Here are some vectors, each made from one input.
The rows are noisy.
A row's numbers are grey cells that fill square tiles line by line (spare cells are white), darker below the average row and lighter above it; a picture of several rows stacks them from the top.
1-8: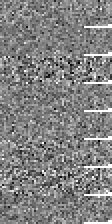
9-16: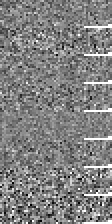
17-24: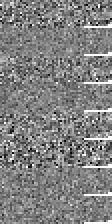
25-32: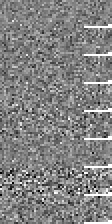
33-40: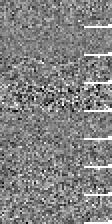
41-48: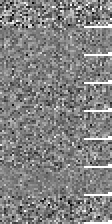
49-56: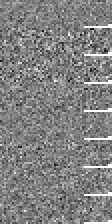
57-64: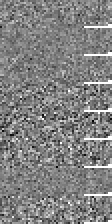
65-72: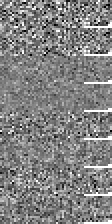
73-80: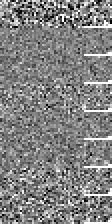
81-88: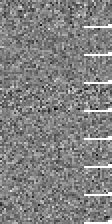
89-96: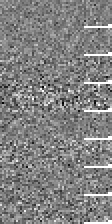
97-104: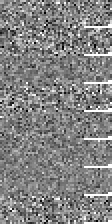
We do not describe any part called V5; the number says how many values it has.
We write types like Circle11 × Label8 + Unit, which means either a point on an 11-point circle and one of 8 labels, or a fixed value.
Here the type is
List2(Bool × V5).
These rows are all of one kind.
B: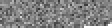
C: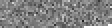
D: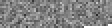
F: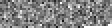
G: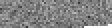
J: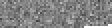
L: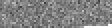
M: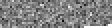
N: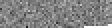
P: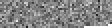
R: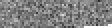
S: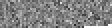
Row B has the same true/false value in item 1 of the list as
J, L and S.
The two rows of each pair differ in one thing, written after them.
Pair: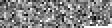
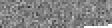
the value of V5 in item 2 of the list
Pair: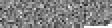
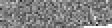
the true/false value in item 1 of the list
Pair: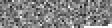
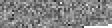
the value of V5 in item 2 of the list
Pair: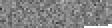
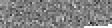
the value of V5 in item 1 of the list
